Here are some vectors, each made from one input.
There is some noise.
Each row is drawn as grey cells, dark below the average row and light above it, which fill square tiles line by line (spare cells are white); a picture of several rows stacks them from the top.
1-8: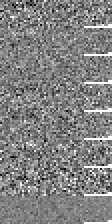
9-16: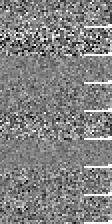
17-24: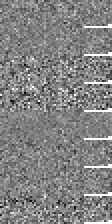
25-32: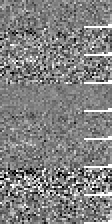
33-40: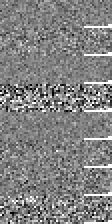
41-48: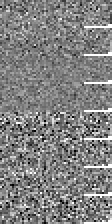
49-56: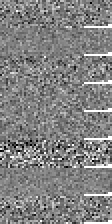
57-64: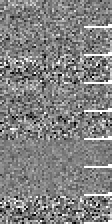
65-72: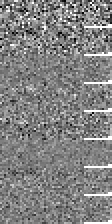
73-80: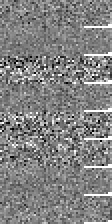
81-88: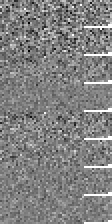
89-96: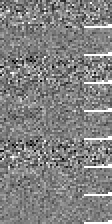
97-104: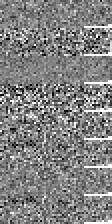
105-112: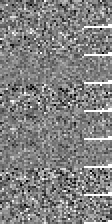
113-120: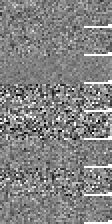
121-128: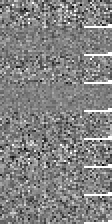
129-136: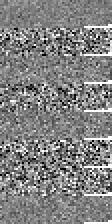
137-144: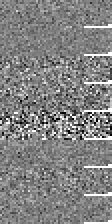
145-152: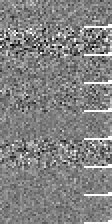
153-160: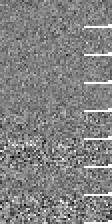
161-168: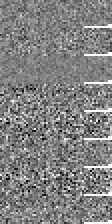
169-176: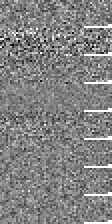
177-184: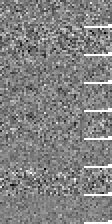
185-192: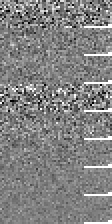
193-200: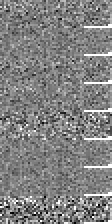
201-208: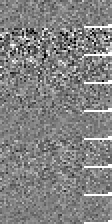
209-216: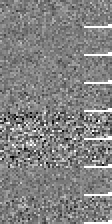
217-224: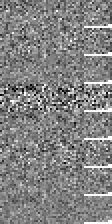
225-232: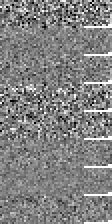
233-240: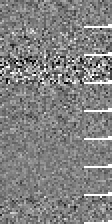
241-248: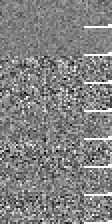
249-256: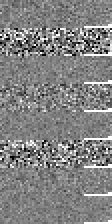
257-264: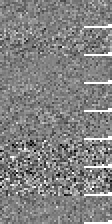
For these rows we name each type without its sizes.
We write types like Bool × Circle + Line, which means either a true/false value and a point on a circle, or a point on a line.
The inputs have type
(Bool × Bool × Bool + Tree × Tree × Tree) × (Tree + Unit).
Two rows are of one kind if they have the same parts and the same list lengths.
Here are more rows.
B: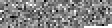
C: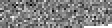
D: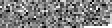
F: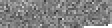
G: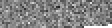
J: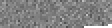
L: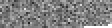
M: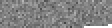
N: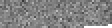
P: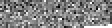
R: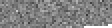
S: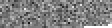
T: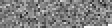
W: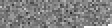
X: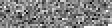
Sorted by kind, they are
B, L, S
C, D, F, J, M, W
G, T, X
N, P, R

